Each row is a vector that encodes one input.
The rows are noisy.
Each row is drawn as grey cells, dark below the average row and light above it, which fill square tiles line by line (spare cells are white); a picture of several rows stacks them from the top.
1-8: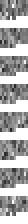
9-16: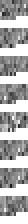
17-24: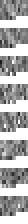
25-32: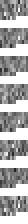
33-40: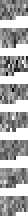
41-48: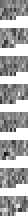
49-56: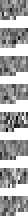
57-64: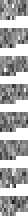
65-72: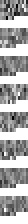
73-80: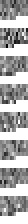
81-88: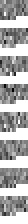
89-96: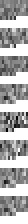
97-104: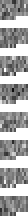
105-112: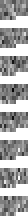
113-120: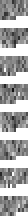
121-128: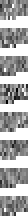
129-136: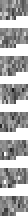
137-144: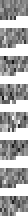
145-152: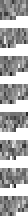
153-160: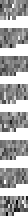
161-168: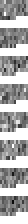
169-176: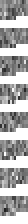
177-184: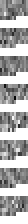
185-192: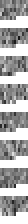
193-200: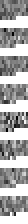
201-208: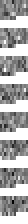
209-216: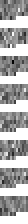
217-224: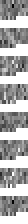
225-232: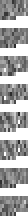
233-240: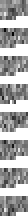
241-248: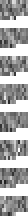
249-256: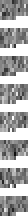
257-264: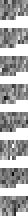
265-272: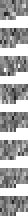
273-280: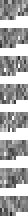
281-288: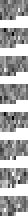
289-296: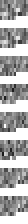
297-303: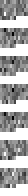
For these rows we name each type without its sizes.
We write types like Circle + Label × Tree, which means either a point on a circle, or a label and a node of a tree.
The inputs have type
List(Circle + Line).
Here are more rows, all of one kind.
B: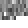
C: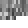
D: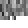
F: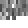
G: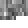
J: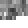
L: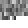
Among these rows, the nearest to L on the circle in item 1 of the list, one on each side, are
B and D.
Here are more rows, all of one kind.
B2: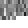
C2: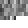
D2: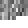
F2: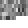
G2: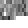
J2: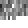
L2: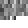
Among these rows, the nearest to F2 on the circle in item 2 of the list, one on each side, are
C2 and G2.
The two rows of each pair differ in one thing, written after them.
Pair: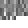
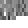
the place on the circle in item 1 of the list
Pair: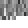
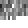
the place on the circle in item 1 of the list
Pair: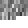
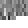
the place on the circle in item 1 of the list
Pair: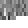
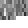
the place on the circle in item 2 of the list
